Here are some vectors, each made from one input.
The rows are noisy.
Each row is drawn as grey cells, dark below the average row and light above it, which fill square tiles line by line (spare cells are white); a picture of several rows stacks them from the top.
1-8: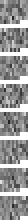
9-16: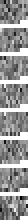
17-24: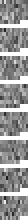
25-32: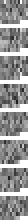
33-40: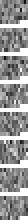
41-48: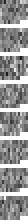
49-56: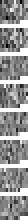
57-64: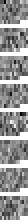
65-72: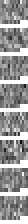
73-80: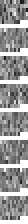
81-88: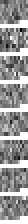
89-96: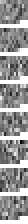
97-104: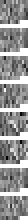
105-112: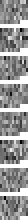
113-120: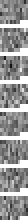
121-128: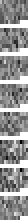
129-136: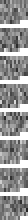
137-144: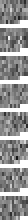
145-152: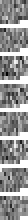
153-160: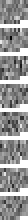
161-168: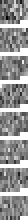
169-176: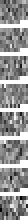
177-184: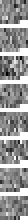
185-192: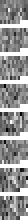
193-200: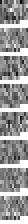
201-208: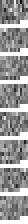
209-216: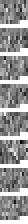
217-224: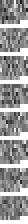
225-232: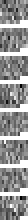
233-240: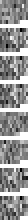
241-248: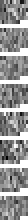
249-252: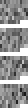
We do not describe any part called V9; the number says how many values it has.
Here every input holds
a point on an 8-point circle and a true/false value, together with a list of up to two values of V9.
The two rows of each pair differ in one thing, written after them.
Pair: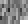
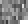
the place on the 8-point circle
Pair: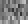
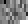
the place on the 8-point circle
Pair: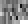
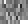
the true/false value
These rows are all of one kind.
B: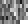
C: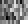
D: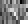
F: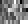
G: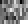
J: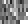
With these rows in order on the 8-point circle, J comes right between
B and F.
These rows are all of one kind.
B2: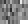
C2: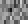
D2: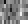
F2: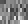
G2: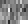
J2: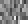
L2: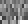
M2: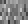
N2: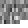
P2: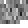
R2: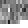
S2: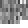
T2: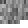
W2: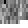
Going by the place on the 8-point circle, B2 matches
C2, D2 and N2.
